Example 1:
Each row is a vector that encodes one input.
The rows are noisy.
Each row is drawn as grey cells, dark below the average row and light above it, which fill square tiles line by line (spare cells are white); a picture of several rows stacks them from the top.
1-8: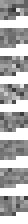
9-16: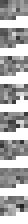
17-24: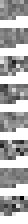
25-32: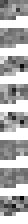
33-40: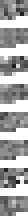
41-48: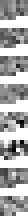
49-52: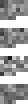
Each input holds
three true/false values.
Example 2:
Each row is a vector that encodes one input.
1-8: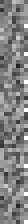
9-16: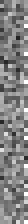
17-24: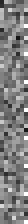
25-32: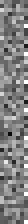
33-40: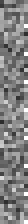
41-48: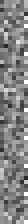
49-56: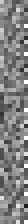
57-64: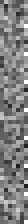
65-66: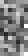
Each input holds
four true/false values.
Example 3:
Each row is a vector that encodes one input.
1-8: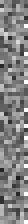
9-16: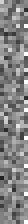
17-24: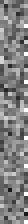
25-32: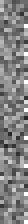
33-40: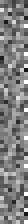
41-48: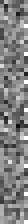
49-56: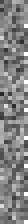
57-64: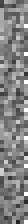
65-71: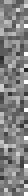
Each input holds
four true/false values.
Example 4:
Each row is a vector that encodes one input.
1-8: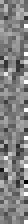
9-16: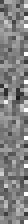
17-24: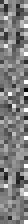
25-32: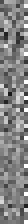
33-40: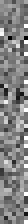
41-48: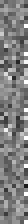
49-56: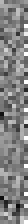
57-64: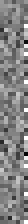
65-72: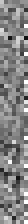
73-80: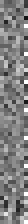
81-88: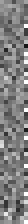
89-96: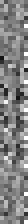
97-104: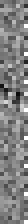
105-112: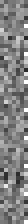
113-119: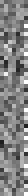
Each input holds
three true/false values.
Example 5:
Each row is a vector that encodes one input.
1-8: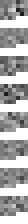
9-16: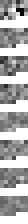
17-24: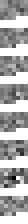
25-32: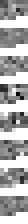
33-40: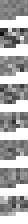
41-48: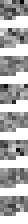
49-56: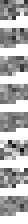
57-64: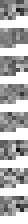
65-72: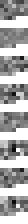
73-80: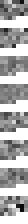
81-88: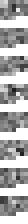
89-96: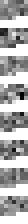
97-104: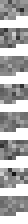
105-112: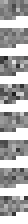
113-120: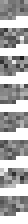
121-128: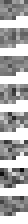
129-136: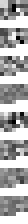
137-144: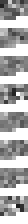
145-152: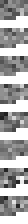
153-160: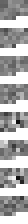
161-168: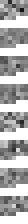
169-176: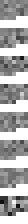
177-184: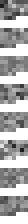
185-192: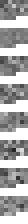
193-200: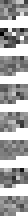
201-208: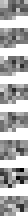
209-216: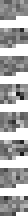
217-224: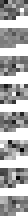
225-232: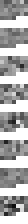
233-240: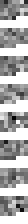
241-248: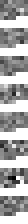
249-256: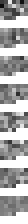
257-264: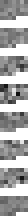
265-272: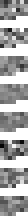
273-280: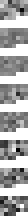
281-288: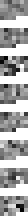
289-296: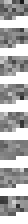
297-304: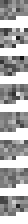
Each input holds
either a fixed value, or three true/false values.
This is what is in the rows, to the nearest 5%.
A few of them hold a fixed value. The rest hold three true/false values.
